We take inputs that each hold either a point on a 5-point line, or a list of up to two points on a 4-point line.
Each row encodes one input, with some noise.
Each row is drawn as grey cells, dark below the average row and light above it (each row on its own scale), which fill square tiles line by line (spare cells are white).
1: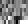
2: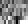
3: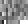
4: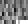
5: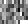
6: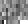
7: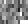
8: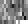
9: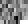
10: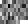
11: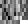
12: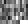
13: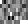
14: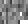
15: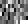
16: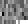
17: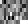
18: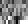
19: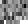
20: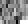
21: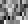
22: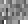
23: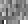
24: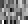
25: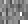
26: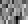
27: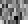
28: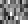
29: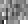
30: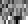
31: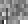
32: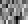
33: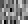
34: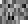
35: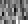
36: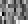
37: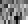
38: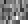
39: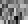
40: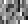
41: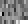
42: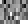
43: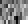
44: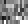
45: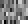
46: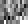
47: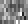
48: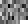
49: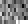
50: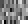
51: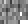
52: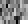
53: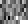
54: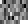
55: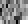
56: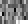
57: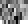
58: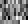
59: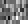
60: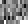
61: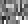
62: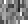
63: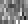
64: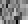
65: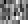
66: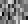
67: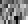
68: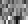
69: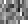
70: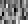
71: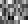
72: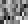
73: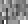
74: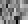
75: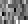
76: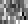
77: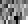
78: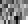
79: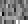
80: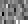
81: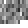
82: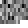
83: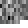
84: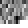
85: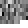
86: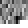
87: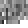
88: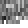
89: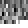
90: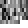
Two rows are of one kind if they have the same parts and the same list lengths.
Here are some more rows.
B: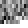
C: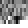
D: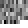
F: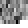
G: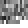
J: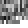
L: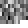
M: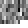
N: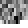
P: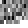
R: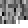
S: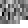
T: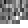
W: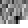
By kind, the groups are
B, G, J, L, P, R, S, T
C, F, N, W
D
M

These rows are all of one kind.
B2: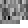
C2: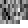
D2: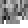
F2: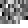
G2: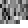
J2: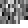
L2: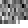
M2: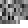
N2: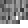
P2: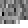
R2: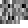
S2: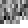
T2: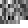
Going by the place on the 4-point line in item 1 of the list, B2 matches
C2, G2 and N2.
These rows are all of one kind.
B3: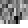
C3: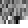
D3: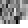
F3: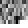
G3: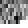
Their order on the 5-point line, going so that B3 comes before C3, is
D3, B3, G3, F3, C3.
